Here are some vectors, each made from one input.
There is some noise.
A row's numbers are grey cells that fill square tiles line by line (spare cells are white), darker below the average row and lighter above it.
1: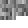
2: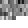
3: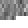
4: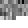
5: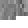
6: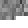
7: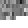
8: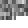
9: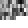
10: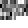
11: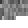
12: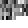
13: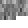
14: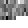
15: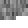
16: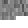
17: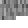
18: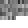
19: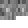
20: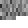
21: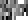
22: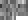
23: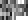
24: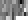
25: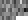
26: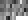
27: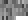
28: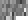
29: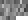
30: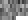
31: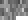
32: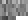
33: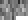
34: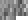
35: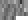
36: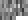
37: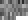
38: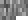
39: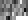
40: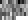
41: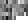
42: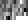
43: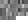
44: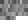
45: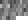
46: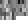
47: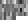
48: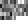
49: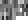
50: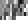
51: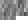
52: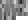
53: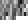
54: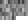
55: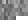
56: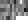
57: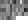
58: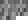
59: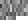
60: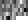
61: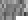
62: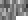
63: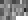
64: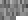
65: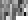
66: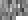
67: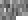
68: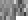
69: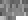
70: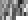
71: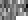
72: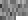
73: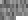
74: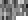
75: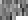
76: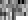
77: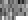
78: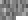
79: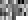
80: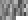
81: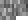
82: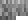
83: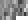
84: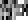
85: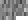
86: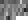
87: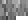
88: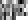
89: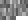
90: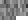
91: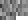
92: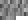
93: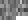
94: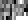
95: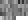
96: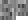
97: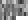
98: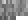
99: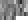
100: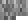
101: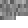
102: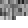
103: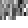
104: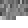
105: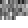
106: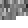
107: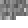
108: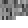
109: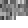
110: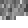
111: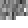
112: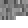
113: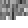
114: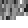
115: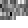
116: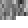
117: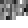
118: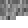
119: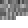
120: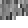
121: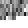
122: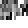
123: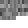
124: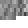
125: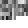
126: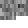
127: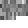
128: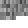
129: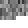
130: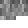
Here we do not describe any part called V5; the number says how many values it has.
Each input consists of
either a fixed value, or a node of an 11-node tree, or a true/false value and a value of V5.
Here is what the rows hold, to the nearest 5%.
About 5% of them hold a fixed value. About 60% of them hold a node of an 11-node tree. The rest hold a true/false value and a value of V5.
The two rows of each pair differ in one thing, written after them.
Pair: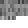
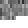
the true/false value
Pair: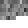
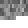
the value of V5
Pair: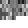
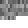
the value of V5
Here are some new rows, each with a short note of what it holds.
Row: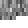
a fixed value
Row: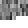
a fixed value
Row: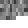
a true/false value and a value of V5
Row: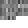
a true/false value and a value of V5
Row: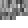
a fixed value
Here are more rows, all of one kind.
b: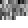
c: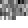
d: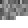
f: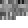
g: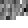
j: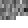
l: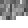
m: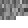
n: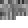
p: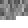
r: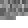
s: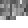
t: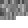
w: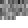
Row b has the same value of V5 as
d, f, g and n.
